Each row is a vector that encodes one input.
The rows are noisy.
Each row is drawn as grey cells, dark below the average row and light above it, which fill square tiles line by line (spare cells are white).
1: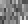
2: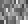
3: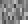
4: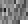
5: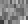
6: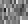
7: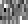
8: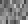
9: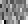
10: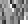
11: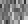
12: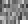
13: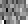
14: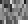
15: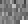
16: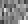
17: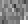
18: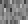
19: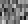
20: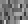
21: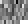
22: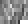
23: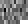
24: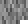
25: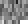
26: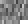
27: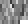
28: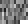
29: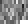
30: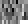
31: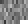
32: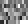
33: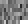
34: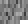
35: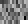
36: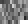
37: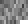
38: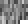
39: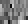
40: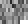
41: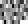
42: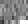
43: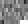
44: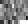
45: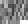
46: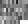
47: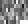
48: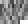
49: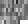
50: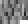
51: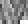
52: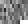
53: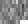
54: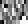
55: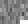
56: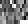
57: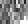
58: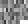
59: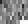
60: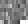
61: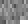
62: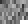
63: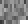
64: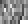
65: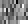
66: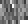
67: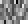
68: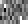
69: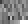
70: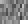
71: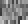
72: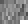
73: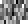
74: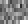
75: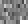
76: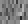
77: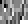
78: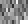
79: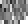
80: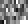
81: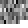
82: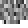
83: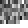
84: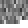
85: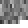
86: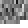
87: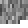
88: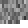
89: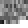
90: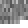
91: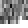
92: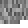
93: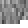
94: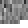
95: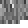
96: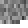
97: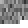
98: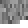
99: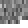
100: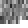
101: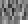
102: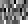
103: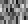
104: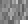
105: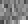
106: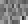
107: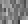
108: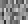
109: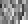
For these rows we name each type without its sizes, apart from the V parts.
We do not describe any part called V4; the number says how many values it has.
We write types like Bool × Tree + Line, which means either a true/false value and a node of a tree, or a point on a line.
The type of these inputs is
Bool × V4 + List(Line).
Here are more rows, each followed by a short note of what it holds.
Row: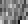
a list of two items
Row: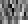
a true/false value and a value of V4
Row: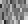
the empty list
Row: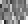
the empty list
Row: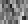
a list of one item
